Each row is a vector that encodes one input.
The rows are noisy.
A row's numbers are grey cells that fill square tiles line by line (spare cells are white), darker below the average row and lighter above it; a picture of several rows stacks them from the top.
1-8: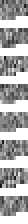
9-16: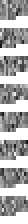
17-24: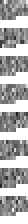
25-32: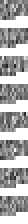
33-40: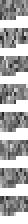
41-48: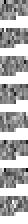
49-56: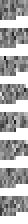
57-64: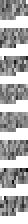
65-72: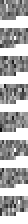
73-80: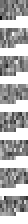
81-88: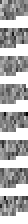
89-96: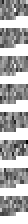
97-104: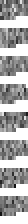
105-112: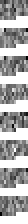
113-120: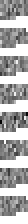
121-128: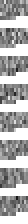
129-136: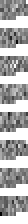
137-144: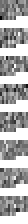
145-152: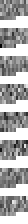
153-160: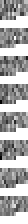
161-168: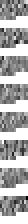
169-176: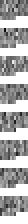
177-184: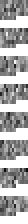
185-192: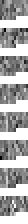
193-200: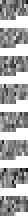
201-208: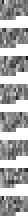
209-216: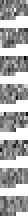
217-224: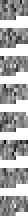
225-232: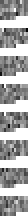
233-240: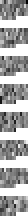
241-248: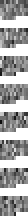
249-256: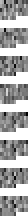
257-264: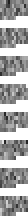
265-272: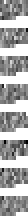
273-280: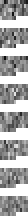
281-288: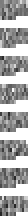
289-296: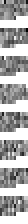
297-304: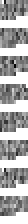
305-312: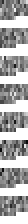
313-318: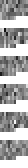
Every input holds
a point on a 17-point circle, together with either a point on a 6-point line, or a node of a 19-node tree.
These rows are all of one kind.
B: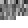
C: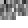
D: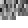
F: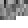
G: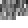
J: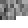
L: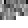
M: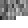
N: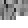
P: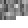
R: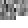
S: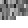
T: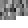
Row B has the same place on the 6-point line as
C and G.
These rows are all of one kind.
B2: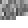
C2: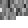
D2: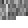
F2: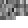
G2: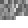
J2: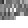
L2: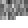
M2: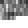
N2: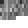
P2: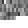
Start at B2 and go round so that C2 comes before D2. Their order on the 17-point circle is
B2, C2, L2, N2, D2, M2, P2, F2, J2, G2.
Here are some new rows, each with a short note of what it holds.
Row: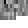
a point on a 17-point circle and a point on a 6-point line
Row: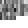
a point on a 17-point circle and a point on a 6-point line
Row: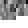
a point on a 17-point circle and a point on a 6-point line
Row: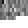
a point on a 17-point circle and a node of a 19-node tree
